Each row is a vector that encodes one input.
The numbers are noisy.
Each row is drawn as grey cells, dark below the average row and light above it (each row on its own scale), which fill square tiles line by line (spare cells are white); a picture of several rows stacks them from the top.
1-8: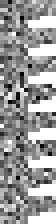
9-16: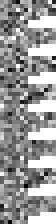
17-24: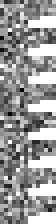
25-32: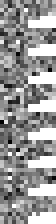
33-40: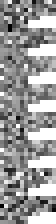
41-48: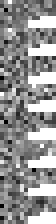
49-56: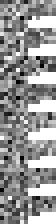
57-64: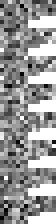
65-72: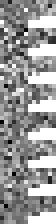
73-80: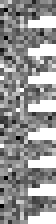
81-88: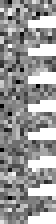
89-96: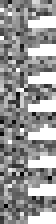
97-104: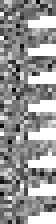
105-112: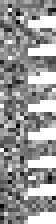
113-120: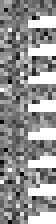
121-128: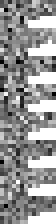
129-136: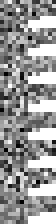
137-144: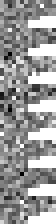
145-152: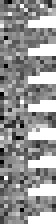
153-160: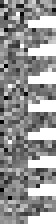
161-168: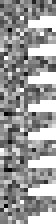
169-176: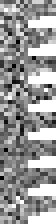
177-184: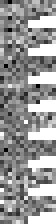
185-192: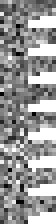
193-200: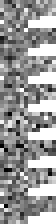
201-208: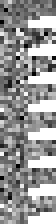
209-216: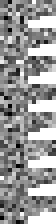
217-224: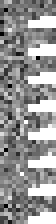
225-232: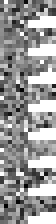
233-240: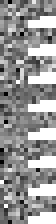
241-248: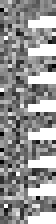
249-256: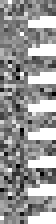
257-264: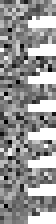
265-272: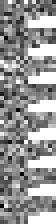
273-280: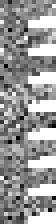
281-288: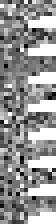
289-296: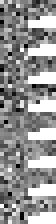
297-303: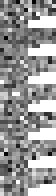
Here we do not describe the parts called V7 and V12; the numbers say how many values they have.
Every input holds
a value of V12, together with either a point on a 6-point circle and a value of V7, or a node of a 9-node tree.
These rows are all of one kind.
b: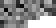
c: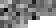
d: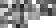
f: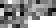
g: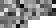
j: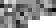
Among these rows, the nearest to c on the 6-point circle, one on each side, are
d and g.
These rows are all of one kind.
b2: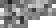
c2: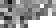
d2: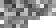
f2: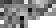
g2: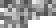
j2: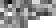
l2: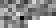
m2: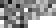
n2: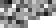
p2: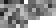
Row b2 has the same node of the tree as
c2, d2 and f2.
